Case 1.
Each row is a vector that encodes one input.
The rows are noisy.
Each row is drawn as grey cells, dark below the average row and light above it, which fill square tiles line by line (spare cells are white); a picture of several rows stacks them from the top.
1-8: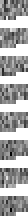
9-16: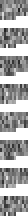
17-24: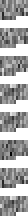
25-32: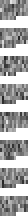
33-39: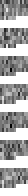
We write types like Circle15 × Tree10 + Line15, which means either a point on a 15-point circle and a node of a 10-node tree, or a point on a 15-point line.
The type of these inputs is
Label8.
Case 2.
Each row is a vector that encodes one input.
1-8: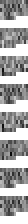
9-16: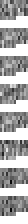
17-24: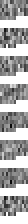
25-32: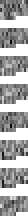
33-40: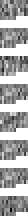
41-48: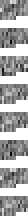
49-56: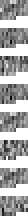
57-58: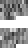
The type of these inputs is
Label8.
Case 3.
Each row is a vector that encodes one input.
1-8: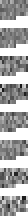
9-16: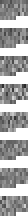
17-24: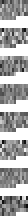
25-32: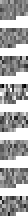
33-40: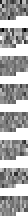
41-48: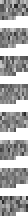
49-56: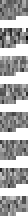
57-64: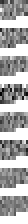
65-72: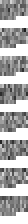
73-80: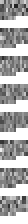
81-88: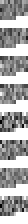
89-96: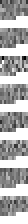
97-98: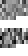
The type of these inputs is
Line4 × Line4.
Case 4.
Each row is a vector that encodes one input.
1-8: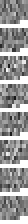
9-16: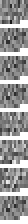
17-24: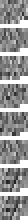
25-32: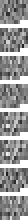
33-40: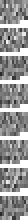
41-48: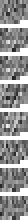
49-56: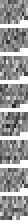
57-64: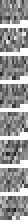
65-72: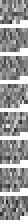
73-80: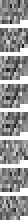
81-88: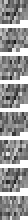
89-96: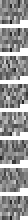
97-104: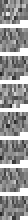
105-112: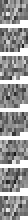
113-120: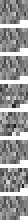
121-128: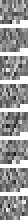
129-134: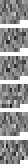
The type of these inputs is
Bool × Bool × Bool × Bool.
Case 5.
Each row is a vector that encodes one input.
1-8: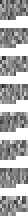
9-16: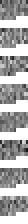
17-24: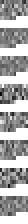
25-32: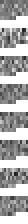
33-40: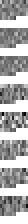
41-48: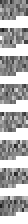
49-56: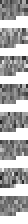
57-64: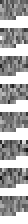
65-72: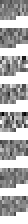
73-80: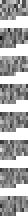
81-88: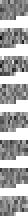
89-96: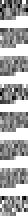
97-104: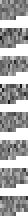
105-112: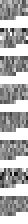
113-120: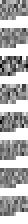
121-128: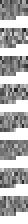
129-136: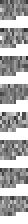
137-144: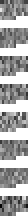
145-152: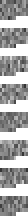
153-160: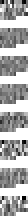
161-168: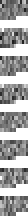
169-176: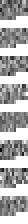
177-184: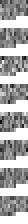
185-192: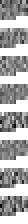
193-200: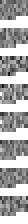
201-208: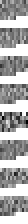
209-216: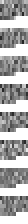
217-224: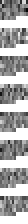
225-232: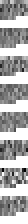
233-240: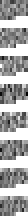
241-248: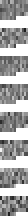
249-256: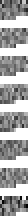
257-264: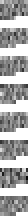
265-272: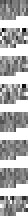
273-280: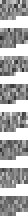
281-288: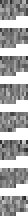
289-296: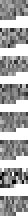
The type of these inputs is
Line4 × Line5.
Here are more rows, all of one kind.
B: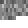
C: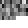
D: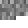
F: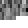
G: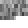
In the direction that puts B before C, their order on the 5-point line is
G, B, D, F, C.
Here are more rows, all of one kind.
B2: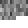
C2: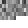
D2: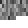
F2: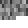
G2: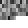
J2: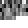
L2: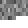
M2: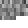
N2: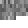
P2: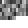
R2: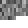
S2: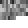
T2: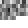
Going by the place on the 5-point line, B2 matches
C2 and F2.
